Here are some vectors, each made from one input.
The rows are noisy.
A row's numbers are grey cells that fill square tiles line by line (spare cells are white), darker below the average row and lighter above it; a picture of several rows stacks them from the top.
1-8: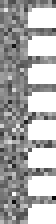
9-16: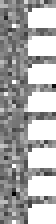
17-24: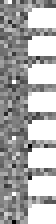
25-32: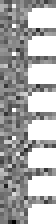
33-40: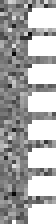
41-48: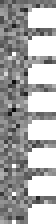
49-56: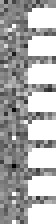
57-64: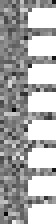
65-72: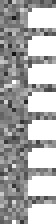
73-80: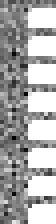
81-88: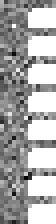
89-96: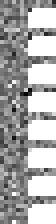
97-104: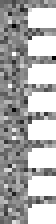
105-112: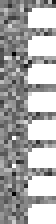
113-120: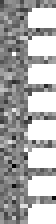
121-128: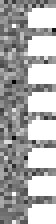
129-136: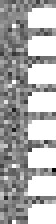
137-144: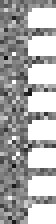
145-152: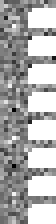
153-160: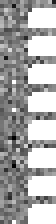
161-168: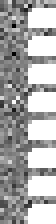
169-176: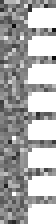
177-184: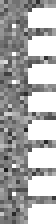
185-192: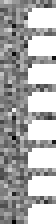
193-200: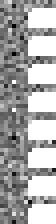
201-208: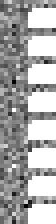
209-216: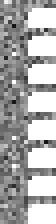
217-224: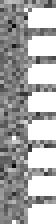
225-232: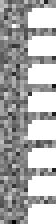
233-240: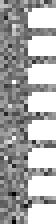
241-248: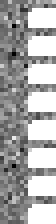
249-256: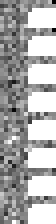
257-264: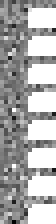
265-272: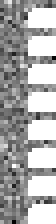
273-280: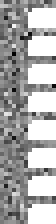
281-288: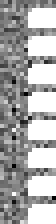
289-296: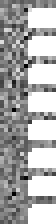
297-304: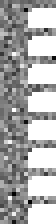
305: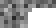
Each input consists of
a point on a 10-point circle, a point on a 4-point line, a point on a 5-point line and a node of a 10-node tree.
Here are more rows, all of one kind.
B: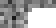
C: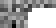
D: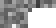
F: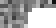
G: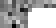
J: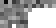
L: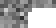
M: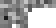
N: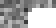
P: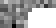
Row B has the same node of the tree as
L and N.
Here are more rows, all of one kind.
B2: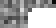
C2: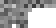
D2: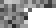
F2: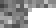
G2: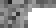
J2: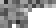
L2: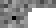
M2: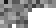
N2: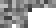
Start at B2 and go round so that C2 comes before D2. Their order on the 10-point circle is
B2, C2, L2, D2, G2, J2, F2, M2, N2.
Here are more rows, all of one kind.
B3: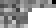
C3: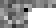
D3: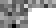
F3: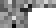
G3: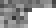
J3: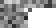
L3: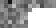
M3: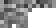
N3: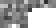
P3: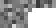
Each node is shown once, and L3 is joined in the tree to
C3, G3 and P3.
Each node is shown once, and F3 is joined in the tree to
D3.
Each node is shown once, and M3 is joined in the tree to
P3.
